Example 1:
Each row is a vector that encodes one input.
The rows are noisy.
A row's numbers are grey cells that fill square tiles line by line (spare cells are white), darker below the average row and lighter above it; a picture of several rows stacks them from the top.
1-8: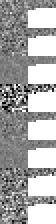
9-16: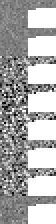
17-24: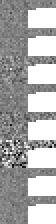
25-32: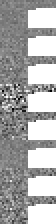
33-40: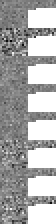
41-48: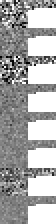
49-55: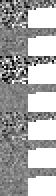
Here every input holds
a list of up to two points on a 7-point line.
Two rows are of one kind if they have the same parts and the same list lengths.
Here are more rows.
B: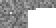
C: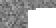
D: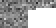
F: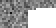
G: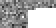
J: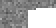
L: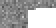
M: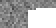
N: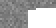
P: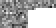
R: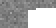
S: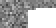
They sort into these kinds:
B, C, J, N, R, S
D
F, G, L, M, P

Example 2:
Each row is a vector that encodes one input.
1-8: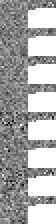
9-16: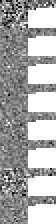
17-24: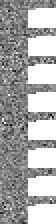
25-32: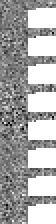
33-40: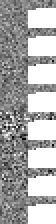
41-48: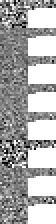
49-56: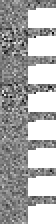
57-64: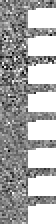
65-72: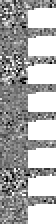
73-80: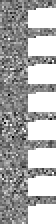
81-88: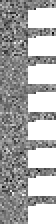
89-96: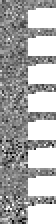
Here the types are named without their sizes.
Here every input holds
either a point on a line, or four true/false values.
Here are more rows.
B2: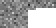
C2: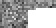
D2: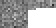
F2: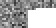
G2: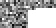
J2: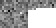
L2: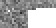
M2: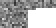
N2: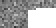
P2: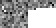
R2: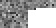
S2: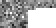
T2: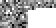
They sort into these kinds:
B2
C2, D2, F2, G2, J2, L2, M2, N2, P2, R2, S2, T2

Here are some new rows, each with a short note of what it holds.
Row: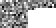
a point on a line
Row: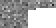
four true/false values
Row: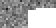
a point on a line
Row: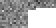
a point on a line
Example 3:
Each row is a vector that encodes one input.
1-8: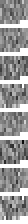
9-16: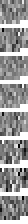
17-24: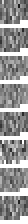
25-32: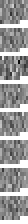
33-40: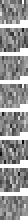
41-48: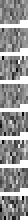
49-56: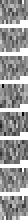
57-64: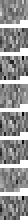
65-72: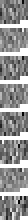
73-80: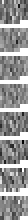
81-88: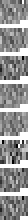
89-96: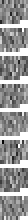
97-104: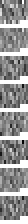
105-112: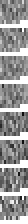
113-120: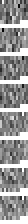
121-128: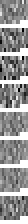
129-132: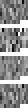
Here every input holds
either a fixed value, or a point on each of two 6-point lines, or a node of an 11-node tree.
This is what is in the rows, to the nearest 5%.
About 5% of them hold a fixed value. About 35% of them hold a point on each of two 6-point lines. The rest hold a node of an 11-node tree.
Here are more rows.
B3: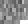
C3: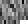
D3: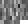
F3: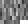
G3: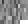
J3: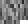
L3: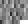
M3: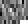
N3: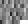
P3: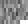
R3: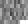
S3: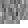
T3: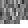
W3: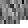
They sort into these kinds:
B3, G3, L3, N3, P3, R3, S3
C3, J3, W3
D3, F3, M3, T3

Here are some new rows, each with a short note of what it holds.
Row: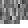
a point on each of two 6-point lines
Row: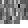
a point on each of two 6-point lines
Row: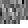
a point on each of two 6-point lines
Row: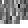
a point on each of two 6-point lines
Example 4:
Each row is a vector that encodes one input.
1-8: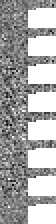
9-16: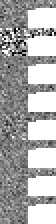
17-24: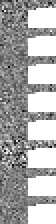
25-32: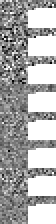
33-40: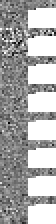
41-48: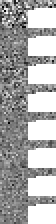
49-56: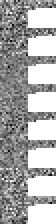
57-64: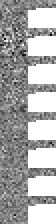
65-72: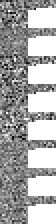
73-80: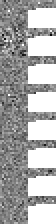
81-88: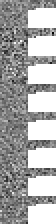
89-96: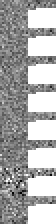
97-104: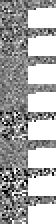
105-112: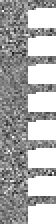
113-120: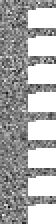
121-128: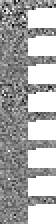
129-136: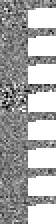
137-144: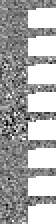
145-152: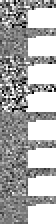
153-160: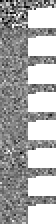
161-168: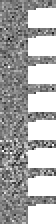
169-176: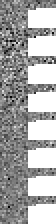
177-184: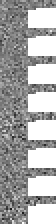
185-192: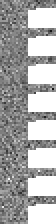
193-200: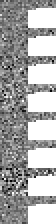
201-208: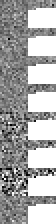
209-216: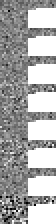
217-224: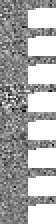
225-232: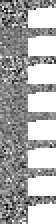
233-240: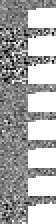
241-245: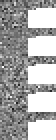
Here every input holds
either a point on a 13-point line, or four true/false values.
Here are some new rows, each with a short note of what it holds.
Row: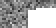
a point on a 13-point line
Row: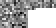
four true/false values
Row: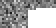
a point on a 13-point line
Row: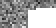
a point on a 13-point line
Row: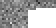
a point on a 13-point line
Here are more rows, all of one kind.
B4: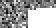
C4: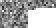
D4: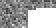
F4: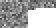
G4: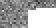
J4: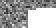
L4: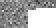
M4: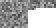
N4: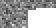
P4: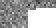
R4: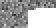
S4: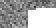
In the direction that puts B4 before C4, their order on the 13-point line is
R4, F4, M4, D4, N4, J4, B4, P4, L4, G4, C4, S4.
